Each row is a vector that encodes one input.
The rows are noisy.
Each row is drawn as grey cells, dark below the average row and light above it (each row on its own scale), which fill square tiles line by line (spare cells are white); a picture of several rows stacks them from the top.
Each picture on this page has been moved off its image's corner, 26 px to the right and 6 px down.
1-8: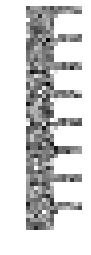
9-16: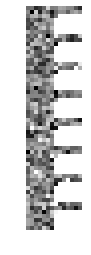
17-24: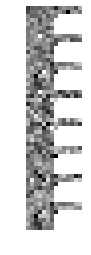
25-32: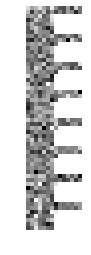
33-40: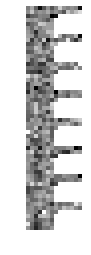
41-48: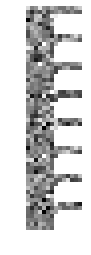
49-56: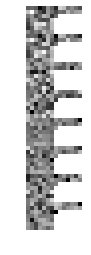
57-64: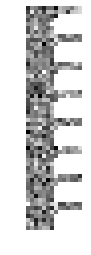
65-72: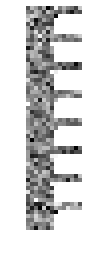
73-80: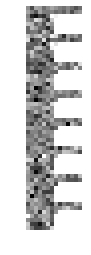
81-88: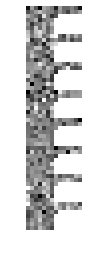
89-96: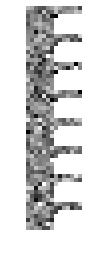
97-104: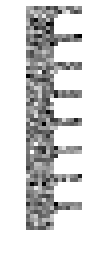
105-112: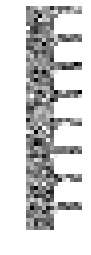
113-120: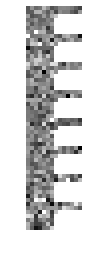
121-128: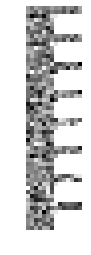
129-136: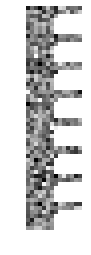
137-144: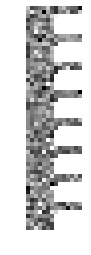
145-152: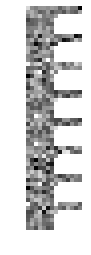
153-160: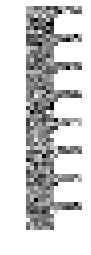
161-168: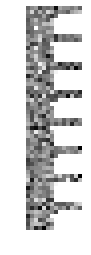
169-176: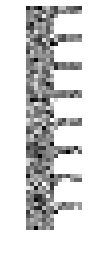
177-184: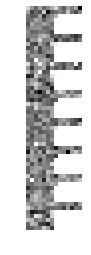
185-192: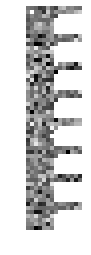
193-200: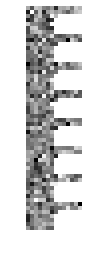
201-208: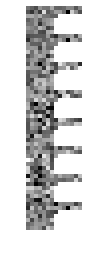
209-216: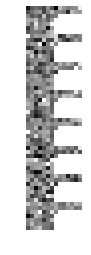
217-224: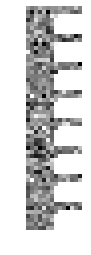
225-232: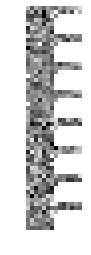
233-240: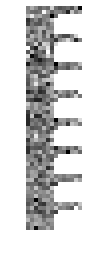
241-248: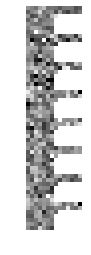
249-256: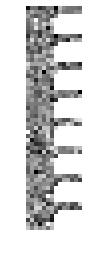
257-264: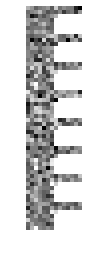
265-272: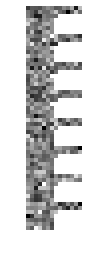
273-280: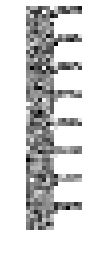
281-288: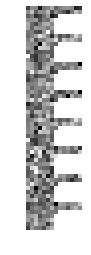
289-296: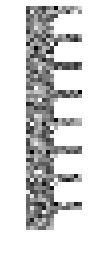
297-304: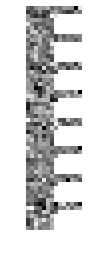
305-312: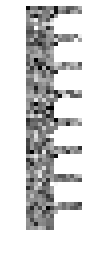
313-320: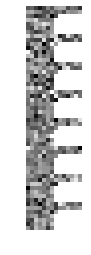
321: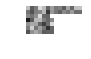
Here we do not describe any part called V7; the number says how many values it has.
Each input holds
either a fixed value, or a point on each of two 6-point lines, or a node of a 10-node tree, or five true/false values and a value of V7.
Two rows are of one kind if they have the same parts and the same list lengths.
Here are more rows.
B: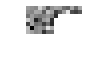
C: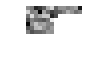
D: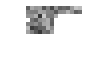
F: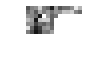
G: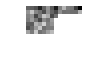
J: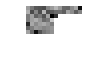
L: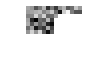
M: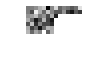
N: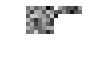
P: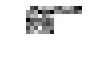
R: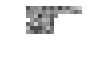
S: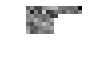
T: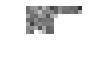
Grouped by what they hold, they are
B, M, N
C, G, J, P, S, T
D, F, R
L

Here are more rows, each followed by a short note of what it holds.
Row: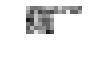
five true/false values and a value of V7
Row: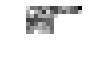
five true/false values and a value of V7
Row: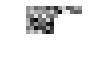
a fixed value
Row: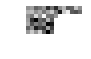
a fixed value
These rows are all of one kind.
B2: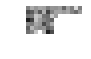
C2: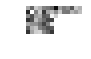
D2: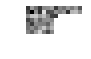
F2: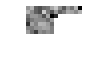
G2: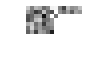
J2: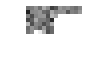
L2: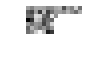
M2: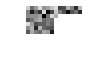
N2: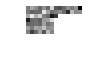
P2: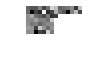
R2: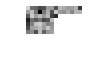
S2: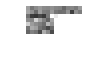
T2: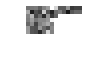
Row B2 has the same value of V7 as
D2, J2 and L2.
